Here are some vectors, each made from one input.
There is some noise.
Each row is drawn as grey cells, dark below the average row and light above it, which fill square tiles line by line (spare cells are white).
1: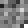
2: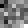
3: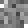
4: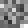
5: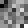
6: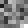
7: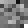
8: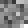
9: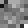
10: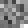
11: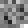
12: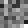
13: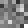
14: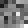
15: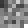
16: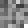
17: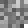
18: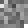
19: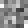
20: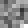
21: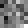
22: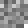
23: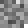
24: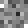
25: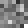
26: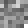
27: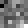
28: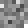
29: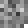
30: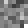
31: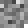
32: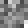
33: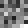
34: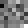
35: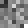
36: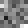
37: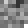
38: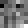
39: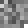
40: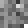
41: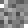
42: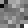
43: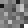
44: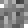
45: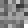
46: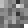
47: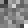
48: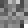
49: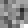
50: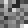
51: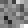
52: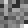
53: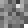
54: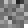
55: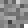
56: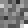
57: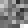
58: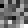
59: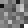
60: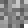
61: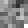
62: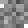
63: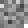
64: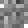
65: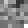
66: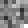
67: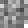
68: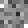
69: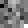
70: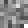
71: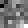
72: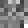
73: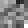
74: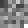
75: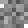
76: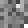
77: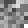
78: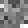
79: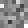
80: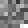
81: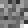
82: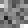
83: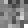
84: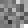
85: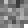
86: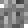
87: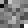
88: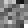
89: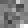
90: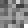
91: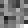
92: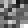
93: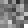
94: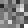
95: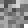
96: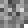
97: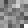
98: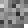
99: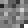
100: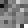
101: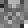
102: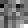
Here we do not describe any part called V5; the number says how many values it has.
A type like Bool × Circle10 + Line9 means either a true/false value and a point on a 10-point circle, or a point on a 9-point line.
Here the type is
Bool × Bool × Bool × (Line6 + V5).
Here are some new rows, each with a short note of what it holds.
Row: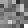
a point on a 6-point line and three true/false values
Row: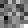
three true/false values and a value of V5
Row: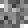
three true/false values and a value of V5
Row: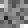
three true/false values and a value of V5
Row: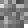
a point on a 6-point line and three true/false values
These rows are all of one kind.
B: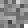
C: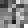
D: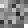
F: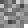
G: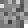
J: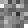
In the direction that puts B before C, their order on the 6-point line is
D, B, J, C, F, G.
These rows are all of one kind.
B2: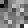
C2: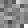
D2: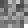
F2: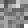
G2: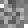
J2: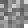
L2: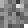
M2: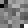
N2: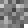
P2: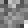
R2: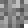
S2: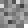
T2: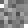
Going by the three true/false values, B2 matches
M2 and P2.
